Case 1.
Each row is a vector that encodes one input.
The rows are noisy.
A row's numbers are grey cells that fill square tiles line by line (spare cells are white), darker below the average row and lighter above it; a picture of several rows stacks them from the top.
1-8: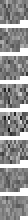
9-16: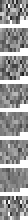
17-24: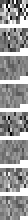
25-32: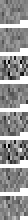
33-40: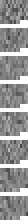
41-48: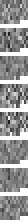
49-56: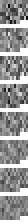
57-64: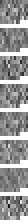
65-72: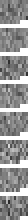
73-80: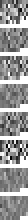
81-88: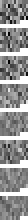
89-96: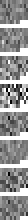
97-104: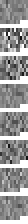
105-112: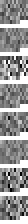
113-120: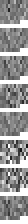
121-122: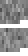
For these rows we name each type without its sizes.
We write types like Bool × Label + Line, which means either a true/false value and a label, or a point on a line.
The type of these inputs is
Bool × Tree × (Tree + Unit).
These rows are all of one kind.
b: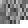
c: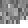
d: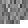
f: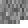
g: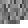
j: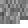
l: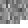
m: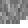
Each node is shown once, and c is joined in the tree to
d.
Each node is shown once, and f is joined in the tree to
g.
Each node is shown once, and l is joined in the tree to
b and m.
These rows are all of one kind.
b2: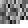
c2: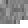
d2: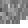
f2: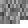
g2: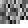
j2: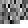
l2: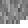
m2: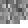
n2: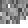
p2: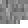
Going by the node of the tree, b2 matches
c2, d2 and g2.
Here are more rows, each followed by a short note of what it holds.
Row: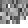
a node of a tree and a true/false value
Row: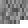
a node of a tree and a true/false value
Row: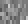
a node of a tree and a true/false value
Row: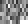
a node of each of two trees and a true/false value
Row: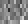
a node of each of two trees and a true/false value
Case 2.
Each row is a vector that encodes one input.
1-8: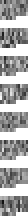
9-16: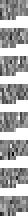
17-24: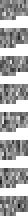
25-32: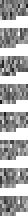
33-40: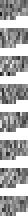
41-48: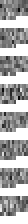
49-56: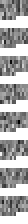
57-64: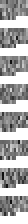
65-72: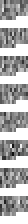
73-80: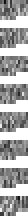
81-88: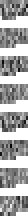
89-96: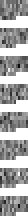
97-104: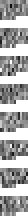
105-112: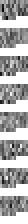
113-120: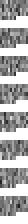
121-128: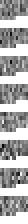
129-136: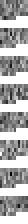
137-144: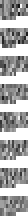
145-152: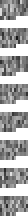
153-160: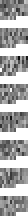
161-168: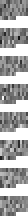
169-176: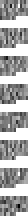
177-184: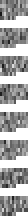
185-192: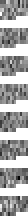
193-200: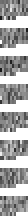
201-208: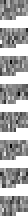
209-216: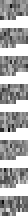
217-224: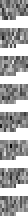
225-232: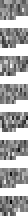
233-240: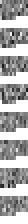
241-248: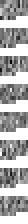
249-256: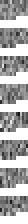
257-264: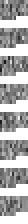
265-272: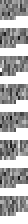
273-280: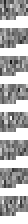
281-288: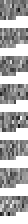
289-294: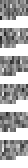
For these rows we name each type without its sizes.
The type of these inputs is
(Bool × Bool × Bool + Label) × Label.
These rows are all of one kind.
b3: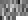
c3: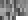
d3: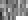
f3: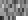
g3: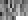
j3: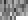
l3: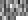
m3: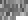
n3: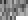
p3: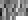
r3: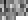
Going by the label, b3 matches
l3, p3 and r3.
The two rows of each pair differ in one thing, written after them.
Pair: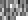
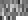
one of the three true/false values
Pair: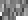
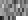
one of the three true/false values
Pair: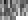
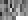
one of the three true/false values
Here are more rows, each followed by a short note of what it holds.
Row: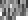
a label and three true/false values
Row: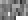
two labels
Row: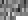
two labels
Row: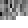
a label and three true/false values
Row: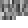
two labels
